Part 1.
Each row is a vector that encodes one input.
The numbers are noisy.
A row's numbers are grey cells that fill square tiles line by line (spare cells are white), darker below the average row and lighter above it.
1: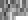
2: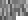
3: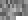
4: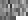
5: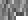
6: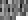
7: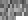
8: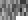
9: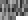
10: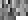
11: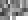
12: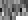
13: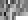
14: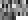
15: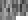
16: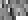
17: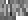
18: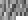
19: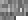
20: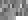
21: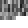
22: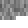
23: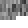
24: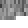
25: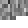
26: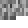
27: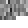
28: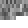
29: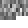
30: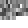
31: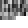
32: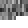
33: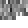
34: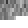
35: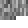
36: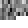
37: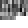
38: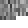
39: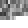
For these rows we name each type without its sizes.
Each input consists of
a node of a tree.
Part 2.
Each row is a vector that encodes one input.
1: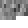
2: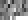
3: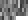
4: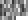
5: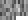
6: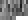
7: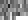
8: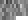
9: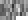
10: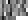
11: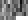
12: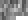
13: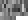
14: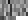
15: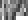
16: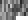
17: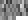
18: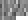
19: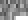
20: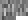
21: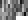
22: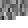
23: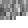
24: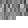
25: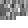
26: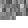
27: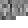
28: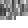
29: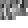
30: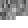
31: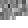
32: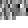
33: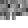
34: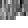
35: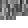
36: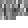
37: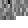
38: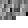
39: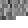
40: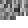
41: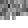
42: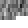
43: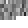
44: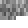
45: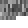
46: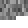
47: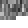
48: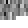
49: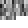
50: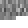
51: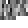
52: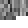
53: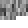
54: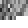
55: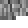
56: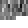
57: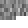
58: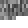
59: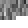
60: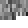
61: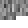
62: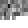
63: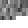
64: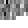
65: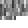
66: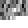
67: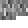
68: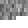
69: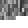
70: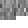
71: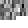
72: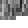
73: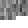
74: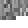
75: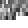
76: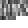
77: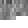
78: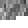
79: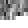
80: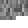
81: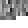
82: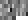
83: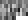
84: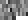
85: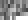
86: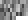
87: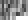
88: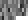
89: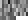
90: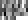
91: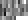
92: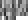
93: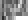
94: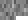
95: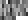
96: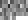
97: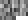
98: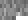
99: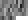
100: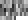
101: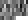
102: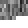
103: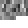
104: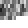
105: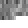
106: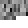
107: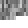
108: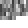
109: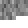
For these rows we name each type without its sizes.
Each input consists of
a node of a tree.
